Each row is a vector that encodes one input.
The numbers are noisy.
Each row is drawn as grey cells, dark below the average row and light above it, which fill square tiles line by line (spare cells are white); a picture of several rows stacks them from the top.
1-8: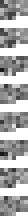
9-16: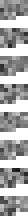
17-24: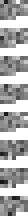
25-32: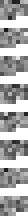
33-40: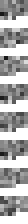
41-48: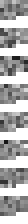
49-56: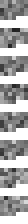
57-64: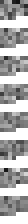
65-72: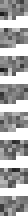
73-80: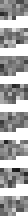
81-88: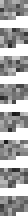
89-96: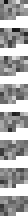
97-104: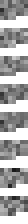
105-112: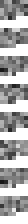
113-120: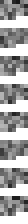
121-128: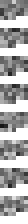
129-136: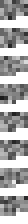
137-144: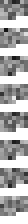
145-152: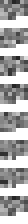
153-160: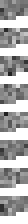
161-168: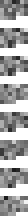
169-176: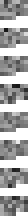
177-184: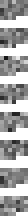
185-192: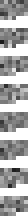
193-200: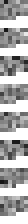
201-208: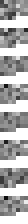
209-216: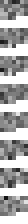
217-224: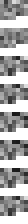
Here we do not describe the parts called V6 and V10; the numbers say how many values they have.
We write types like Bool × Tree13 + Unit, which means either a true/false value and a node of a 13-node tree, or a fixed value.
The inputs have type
Bool × V6 + Line5 × V10.
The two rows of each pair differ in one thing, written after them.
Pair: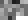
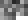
the value of V6
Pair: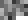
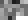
the value of V6
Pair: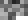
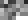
the true/false value
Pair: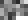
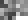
the true/false value
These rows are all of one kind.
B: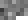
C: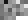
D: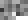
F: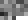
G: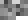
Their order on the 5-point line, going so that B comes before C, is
F, B, D, G, C.
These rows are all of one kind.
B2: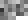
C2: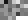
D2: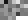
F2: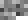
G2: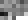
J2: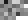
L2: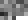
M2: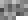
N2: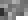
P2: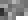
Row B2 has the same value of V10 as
G2, N2 and P2.
